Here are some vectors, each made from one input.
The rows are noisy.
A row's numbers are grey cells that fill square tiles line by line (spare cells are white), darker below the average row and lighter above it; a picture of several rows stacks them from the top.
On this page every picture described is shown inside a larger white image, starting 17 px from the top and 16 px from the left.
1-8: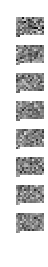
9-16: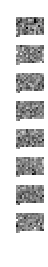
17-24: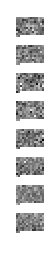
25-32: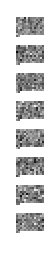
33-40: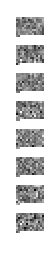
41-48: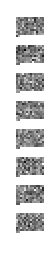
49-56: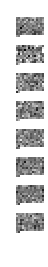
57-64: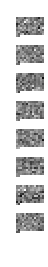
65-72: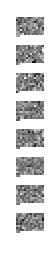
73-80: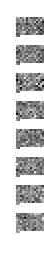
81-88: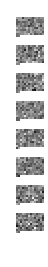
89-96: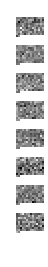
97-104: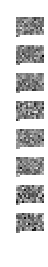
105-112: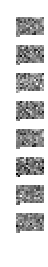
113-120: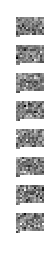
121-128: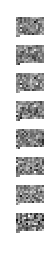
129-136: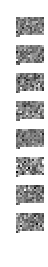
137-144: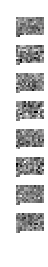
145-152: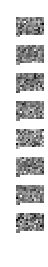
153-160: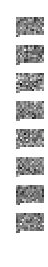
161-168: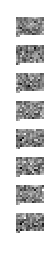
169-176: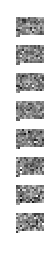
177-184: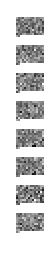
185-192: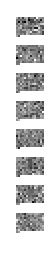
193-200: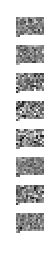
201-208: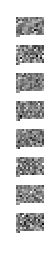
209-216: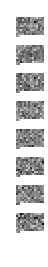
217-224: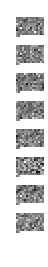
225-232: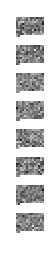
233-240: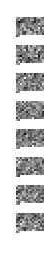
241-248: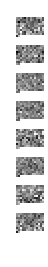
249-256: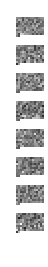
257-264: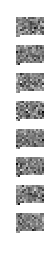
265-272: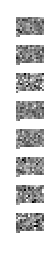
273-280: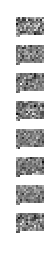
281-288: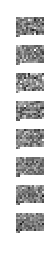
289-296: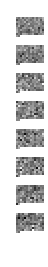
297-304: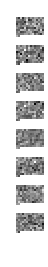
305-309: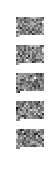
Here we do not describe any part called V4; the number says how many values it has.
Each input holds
a node of a 19-node tree, a true/false value and a value of V4.
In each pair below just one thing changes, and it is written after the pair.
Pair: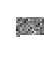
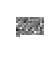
the true/false value
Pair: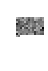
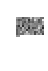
the value of V4
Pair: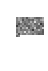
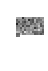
the node of the tree
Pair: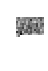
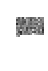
the true/false value
